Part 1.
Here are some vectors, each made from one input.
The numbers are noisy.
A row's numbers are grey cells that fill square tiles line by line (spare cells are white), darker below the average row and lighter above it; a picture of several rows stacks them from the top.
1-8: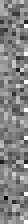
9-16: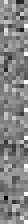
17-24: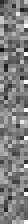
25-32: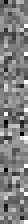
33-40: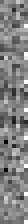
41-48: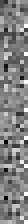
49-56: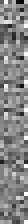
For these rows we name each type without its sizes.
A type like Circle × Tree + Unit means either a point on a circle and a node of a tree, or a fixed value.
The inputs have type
Tree.
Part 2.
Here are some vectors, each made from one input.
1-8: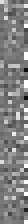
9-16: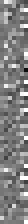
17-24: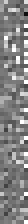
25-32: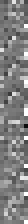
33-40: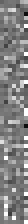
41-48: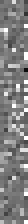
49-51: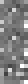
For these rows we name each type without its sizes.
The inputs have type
Label.
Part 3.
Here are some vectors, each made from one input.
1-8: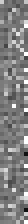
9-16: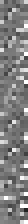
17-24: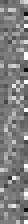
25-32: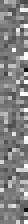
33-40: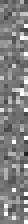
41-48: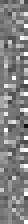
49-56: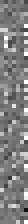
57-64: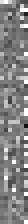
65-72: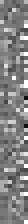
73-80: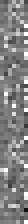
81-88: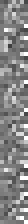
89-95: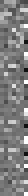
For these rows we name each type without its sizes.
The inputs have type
Label.
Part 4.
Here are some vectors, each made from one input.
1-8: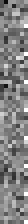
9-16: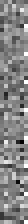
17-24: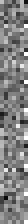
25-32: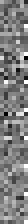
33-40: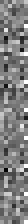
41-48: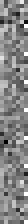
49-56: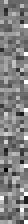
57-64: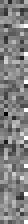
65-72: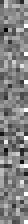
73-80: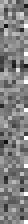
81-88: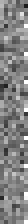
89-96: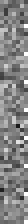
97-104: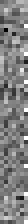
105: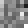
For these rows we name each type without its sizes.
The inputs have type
Tree.
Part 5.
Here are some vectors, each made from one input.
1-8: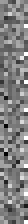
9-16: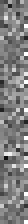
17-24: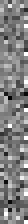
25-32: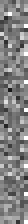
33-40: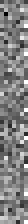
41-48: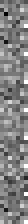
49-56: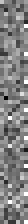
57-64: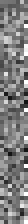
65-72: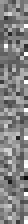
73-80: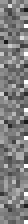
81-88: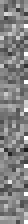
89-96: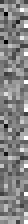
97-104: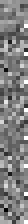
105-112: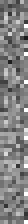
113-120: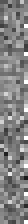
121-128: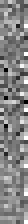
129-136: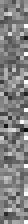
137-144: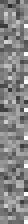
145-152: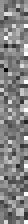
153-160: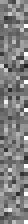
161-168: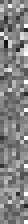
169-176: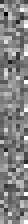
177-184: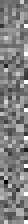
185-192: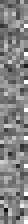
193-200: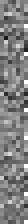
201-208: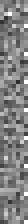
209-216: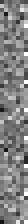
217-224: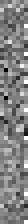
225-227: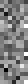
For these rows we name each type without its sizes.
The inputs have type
Label.
